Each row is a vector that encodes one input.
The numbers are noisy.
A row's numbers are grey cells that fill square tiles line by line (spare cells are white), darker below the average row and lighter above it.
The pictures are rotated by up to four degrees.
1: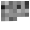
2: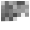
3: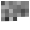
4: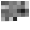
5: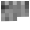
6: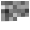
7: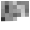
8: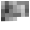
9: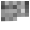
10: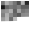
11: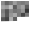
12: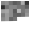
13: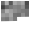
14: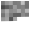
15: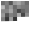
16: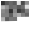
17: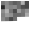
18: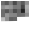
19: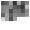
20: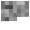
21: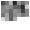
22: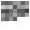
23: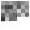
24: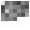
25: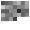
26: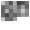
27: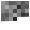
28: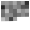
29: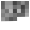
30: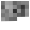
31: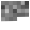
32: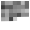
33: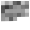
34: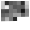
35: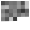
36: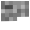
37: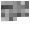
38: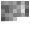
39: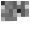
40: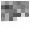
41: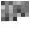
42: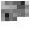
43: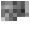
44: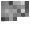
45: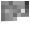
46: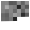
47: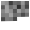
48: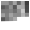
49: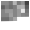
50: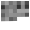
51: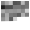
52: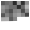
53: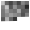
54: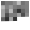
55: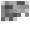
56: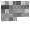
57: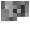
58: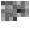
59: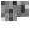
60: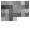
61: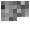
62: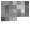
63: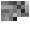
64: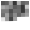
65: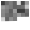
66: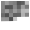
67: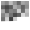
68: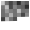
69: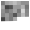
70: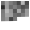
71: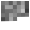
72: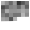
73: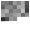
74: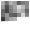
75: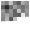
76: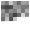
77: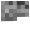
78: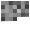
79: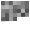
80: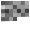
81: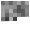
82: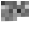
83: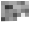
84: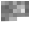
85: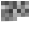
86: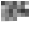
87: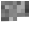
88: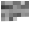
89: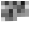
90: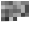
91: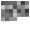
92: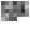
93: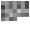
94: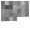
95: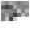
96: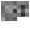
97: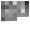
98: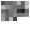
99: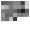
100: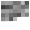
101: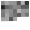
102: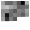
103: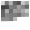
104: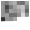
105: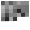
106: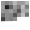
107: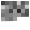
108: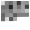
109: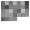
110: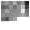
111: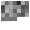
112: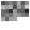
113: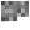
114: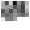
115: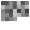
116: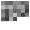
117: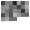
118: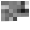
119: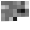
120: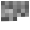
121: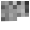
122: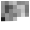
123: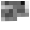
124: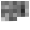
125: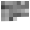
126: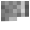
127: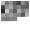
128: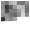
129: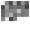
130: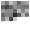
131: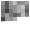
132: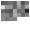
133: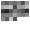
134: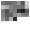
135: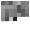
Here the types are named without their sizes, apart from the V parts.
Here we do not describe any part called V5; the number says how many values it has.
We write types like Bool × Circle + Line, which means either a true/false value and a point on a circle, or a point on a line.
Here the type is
Line × (Line + V5).
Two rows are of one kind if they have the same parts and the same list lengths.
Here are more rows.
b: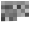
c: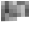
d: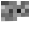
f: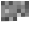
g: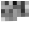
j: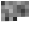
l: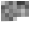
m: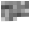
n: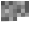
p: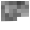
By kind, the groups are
b, g, l, m, p
c, d, f, j, n

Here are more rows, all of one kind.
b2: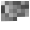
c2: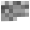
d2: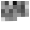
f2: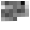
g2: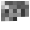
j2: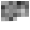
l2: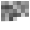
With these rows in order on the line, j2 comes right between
b2 and c2.
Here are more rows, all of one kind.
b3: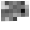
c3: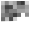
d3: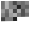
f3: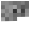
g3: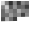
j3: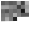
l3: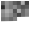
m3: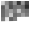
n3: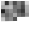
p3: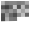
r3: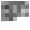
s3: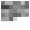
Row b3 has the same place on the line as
j3 and n3.
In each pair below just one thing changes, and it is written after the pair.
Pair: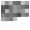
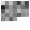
the place on the line
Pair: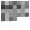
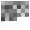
the place on the line
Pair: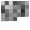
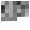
the place on the line
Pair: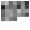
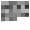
the place on the line
